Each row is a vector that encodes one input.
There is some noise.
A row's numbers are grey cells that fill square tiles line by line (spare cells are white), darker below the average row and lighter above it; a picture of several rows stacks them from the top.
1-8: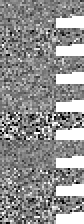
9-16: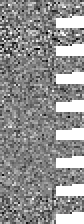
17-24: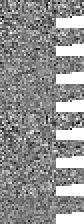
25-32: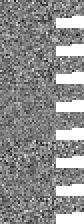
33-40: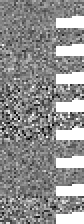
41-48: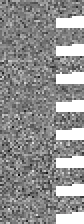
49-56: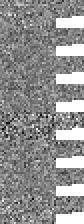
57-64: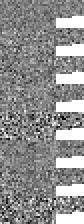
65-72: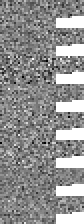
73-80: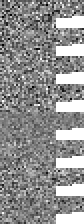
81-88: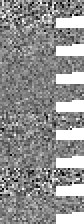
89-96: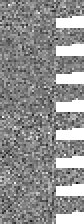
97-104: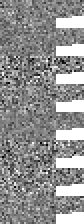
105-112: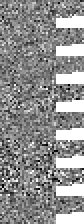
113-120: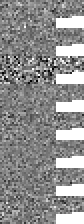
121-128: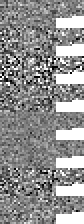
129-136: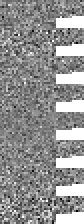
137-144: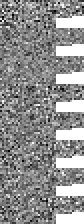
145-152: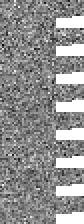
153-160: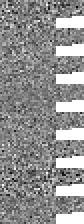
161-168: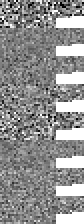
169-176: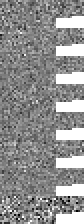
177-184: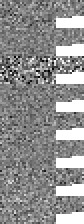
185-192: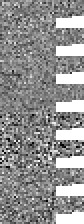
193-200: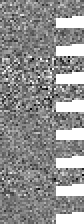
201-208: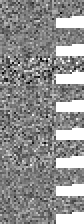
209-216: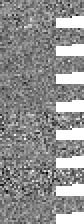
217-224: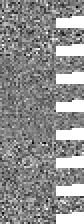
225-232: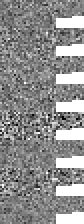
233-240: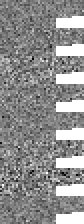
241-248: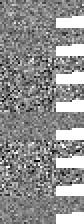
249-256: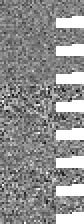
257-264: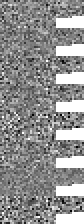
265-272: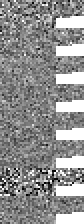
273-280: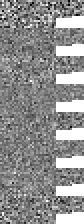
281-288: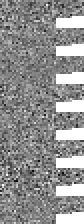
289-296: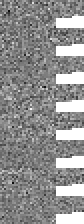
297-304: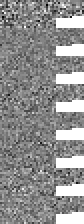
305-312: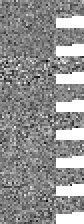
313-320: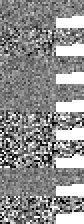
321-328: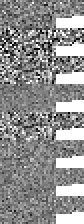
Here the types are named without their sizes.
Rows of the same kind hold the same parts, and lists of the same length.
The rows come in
3 kinds.
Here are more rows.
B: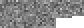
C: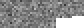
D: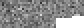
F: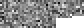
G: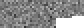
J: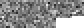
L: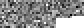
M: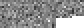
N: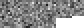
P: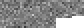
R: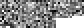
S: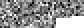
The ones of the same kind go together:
B, N
C, D, G, J, L, P
F, M, R, S

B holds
a true/false value.
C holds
a node of a tree and a true/false value.
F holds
a point on a line.
